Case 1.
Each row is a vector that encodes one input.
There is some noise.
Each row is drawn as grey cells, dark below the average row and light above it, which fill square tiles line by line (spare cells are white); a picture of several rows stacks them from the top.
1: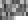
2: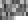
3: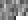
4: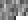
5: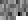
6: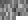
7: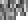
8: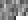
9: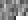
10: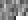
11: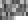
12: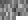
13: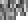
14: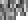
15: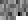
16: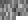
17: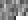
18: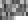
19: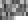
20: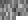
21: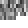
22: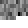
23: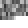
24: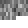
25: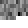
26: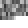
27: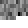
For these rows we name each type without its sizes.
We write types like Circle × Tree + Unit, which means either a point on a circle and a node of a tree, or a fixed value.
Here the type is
Line.
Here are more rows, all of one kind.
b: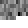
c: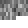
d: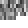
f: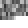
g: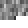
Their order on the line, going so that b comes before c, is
f, b, c, g, d.
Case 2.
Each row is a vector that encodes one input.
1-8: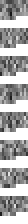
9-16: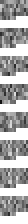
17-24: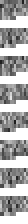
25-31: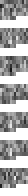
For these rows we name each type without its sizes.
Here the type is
Bool × Bool × Bool.
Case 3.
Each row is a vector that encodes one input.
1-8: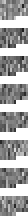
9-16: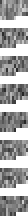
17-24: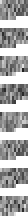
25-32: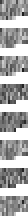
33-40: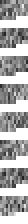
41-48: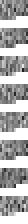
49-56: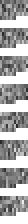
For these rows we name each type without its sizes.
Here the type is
Bool × Bool × Bool × Bool.
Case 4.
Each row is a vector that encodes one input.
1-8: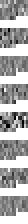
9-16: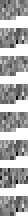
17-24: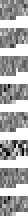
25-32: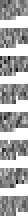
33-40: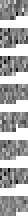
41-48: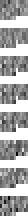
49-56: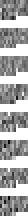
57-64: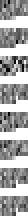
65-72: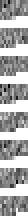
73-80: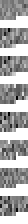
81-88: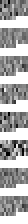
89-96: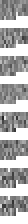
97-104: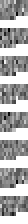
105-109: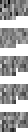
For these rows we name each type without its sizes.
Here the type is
Tree + Unit.
